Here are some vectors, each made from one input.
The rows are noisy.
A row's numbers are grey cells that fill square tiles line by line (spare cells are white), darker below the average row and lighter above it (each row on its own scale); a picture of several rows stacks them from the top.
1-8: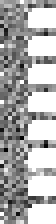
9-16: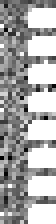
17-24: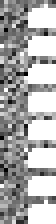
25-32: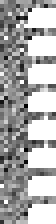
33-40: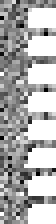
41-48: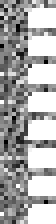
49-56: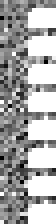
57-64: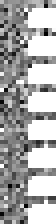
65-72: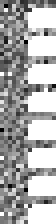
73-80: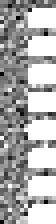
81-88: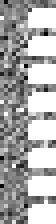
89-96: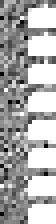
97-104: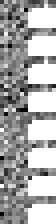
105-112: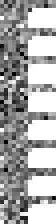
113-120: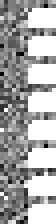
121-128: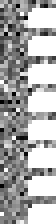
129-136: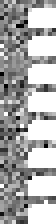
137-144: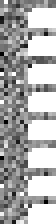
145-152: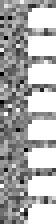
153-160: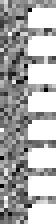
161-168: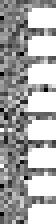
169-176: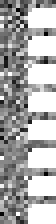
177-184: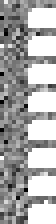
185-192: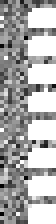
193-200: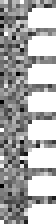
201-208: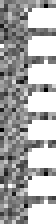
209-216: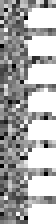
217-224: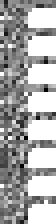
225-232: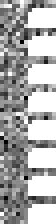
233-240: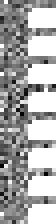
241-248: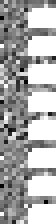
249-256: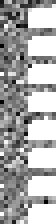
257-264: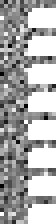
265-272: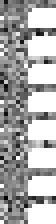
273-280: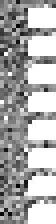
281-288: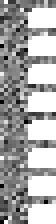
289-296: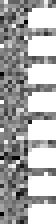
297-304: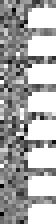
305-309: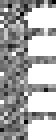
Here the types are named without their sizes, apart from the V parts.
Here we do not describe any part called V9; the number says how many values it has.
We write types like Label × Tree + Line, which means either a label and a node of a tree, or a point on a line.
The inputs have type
List(Bool × V9).
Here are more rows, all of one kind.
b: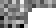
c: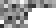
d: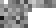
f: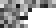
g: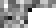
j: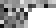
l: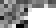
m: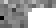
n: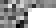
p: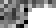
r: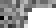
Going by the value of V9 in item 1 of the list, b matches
c and f.
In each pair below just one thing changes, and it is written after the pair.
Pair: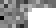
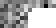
the true/false value in item 2 of the list
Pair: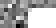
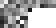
the true/false value in item 2 of the list
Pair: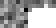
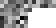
the value of V9 in item 2 of the list
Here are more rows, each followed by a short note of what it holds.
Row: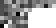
the empty list
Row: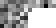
a list of two items
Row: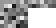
a list of two items
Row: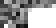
the empty list
